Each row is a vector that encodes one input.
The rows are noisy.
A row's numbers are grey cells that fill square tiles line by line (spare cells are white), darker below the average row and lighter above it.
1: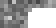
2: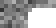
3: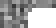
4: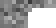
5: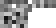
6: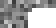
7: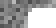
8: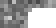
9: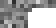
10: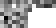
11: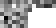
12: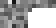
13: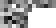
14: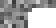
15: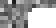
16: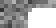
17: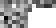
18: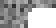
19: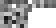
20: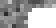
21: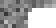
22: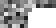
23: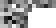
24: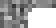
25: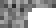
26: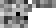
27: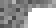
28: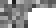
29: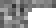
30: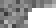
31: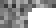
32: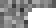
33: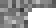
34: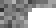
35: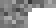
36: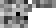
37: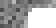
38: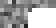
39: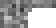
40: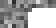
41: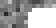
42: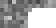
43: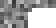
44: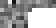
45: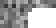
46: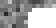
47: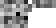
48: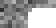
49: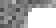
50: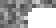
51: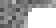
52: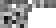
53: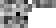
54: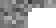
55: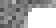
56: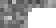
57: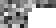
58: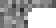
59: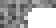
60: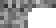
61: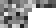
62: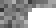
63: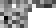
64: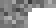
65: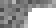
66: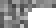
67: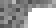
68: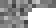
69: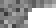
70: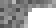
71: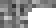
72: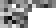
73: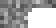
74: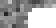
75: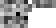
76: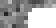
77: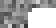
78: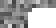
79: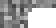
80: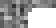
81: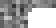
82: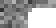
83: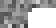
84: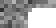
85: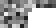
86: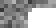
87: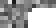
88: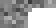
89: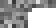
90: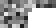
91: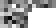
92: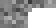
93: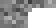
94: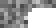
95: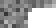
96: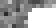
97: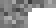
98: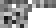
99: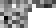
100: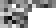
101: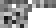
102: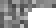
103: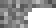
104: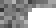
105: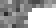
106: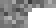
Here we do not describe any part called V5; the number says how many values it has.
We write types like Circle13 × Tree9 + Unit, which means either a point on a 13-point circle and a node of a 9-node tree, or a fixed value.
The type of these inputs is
Line6 × (Tree7 + Unit) + V5.
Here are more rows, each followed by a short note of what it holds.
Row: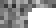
a point on a 6-point line and a node of a 7-node tree
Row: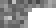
a point on a 6-point line
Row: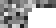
a value of V5
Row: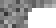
a point on a 6-point line
